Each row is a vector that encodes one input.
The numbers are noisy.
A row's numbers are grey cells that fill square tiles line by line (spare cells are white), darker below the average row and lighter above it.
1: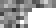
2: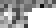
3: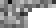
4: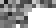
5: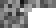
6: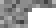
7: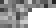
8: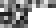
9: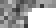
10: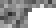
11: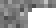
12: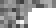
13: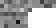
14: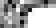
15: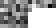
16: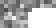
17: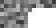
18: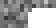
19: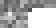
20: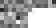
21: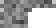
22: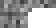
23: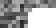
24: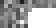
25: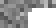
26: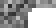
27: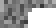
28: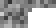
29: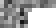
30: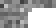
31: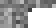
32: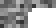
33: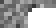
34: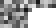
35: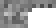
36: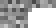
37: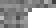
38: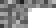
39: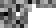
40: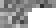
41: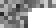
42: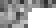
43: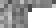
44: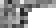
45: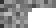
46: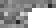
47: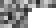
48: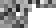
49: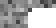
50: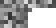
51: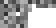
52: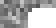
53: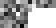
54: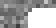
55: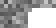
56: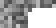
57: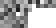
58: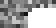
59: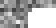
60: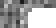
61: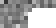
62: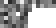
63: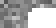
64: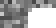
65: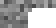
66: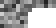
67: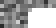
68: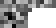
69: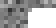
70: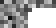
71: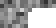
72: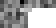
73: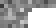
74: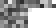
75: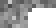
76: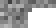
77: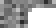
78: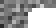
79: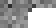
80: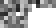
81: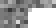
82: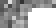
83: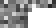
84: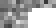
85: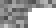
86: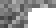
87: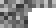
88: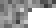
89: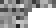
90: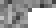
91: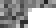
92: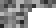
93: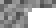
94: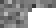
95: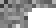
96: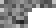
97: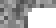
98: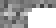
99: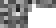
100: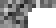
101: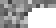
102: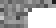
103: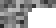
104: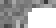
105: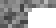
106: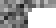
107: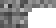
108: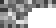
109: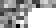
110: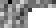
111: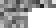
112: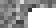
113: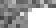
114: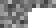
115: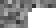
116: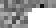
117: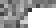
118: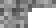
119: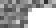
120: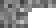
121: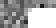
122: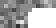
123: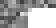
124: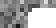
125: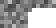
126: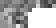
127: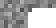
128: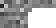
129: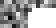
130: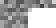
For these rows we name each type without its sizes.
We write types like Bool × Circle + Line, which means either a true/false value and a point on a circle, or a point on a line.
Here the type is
(Bool × Bool × Bool × Bool + Unit) × Label + Line.
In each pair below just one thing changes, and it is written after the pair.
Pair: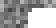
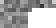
one of the four true/false values
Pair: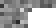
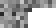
the label
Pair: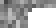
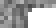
the label
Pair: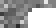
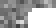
one of the four true/false values
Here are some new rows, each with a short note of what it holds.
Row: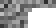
a label
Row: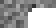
a label and four true/false values
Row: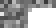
a label
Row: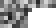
a point on a line
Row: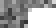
a label
